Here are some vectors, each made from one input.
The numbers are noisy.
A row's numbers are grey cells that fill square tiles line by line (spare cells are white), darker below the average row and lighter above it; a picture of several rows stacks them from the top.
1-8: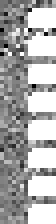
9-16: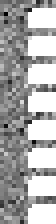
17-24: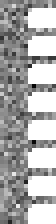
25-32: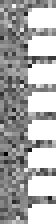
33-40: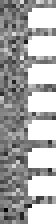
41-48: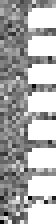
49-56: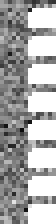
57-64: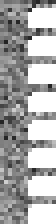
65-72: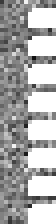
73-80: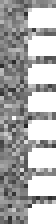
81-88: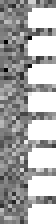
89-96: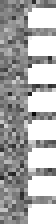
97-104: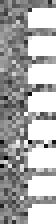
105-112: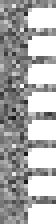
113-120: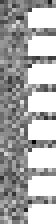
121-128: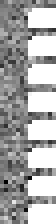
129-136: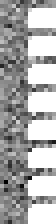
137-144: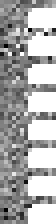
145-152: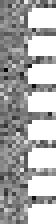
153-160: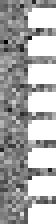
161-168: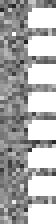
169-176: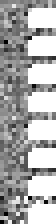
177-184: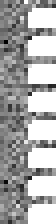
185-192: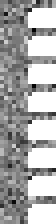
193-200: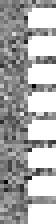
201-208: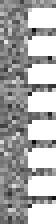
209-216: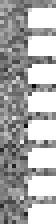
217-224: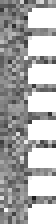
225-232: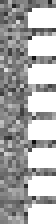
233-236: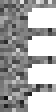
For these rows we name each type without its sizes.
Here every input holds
either a fixed value, or a node of a tree.
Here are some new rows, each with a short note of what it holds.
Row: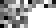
a fixed value
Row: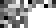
a fixed value
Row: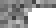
a node of a tree
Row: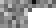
a node of a tree
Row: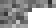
a node of a tree
